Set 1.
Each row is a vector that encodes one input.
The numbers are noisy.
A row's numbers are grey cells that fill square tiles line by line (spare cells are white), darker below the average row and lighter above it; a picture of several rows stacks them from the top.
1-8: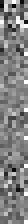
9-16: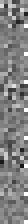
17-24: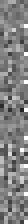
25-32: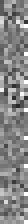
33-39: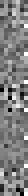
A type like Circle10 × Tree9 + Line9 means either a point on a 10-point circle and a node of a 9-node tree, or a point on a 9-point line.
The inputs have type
(Bool × Bool × Bool + Unit) × Label4.
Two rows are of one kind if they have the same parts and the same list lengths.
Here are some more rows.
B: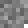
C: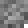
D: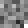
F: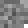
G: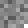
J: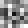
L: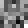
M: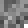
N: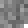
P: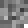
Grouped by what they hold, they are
B, F, G, P
C, D, J, L, M, N

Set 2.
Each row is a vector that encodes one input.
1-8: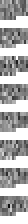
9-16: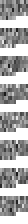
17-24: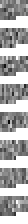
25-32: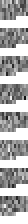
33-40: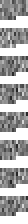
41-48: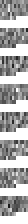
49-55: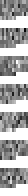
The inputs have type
Tree7 + Tree8.
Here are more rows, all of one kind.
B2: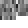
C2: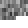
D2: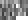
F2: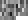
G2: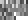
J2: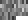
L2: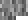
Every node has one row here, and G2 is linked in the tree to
D2.
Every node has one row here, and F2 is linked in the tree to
J2.
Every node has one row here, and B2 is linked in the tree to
L2.
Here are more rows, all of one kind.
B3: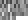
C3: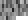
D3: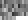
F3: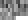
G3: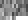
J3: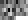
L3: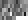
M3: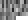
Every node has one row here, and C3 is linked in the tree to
F3 and M3.
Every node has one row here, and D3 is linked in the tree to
F3 and L3.
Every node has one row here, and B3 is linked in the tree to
G3.
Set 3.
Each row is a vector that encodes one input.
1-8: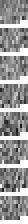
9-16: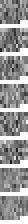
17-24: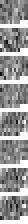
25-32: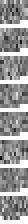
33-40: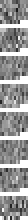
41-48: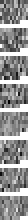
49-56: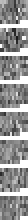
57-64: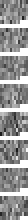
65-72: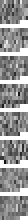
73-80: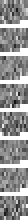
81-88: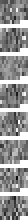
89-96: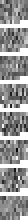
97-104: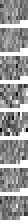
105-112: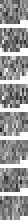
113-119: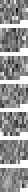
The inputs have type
Circle6 + Line6 × Line10 + Unit.
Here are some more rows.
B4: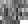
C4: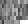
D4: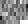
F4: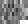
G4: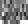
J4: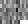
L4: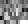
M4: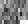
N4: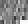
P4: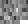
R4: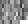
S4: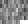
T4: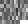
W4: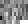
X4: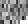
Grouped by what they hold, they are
B4, F4, J4, M4, T4
C4, D4, L4, N4, P4, R4, S4, W4, X4
G4

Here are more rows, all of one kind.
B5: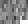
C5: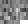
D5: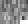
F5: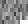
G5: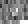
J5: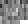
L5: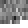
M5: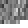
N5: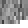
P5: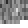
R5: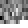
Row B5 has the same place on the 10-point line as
D5, G5, J5 and M5.
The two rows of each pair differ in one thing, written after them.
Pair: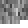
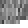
the place on the 10-point line
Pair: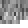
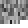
the place on the 10-point line
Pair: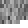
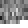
the place on the 6-point line
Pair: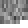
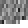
the place on the 10-point line
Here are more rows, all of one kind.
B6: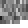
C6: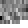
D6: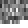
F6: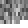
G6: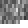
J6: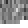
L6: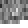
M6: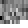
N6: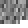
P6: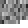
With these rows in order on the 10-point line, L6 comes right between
D6 and N6.
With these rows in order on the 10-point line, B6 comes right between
C6 and D6.
